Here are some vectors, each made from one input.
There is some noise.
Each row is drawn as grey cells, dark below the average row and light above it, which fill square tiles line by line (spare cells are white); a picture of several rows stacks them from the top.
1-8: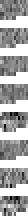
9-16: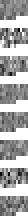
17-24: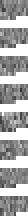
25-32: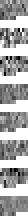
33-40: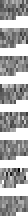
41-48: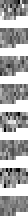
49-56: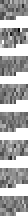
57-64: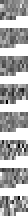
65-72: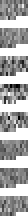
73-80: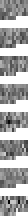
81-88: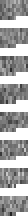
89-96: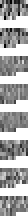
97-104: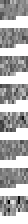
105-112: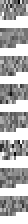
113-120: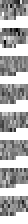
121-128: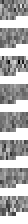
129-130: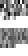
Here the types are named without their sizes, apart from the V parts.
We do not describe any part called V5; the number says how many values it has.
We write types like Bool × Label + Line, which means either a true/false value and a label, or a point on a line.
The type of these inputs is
(Bool × Bool × Bool + Line) × Line + V5.
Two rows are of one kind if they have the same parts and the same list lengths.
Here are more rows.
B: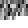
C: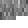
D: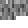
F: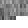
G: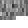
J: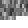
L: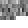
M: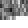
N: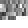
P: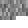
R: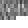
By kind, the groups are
B
C, F, J, M, N, R
D, G, L, P

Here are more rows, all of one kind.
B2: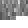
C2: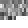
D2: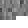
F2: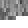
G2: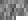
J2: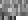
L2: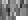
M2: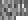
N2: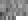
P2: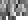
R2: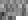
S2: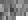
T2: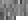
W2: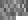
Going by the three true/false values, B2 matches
N2, R2 and S2.
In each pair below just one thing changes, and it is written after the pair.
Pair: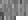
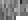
the place on the line
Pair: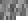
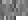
one of the three true/false values
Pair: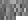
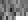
the place on the line
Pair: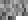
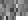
the place on the line
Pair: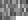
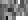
one of the three true/false values
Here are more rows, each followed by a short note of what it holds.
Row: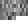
a point on a line and three true/false values
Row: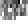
a value of V5
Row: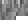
a point on a line and three true/false values
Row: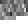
a point on each of two lines
